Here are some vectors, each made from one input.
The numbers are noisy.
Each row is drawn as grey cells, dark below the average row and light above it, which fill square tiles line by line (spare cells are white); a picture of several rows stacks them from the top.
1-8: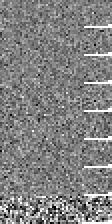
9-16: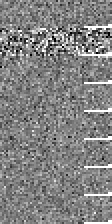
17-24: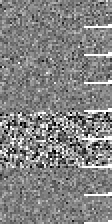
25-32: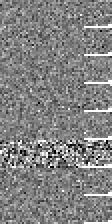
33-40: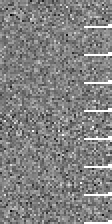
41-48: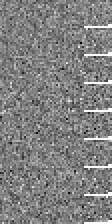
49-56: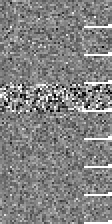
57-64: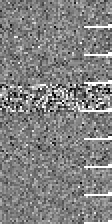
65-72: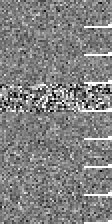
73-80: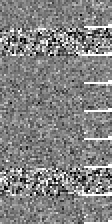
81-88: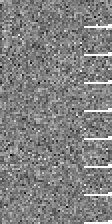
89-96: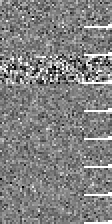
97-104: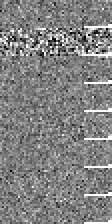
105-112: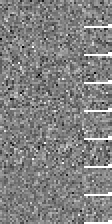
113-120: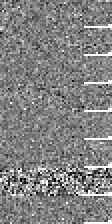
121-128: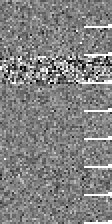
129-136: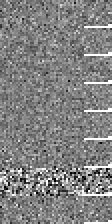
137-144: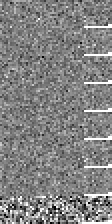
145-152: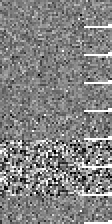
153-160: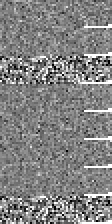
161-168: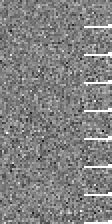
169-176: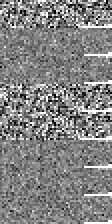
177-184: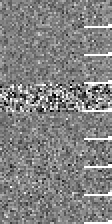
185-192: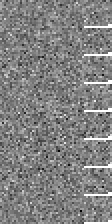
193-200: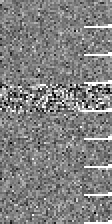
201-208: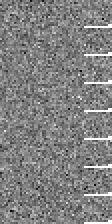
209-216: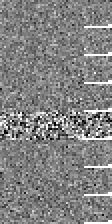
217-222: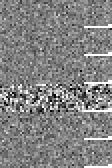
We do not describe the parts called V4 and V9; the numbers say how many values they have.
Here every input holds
either a point on a 5-point circle, a point on a 7-point line, a true/false value and a value of V9, or a value of V4.
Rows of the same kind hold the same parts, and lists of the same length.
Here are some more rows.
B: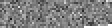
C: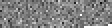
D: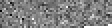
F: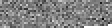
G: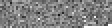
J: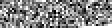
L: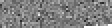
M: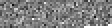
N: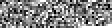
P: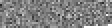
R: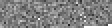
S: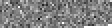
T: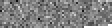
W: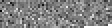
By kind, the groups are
B, C, D, F, G, L, M, P, R, S, T, W
J, N

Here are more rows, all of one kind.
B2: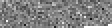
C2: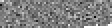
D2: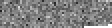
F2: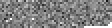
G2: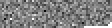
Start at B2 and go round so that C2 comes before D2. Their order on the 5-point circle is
B2, G2, C2, F2, D2.
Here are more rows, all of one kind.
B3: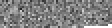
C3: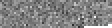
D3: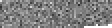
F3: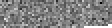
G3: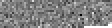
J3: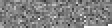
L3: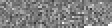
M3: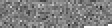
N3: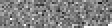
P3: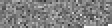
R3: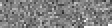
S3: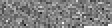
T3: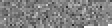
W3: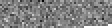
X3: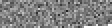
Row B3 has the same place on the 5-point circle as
D3, J3, R3 and X3.
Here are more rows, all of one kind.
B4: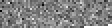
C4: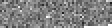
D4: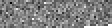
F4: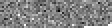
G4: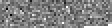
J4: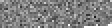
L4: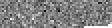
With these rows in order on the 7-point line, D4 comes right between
J4 and L4.
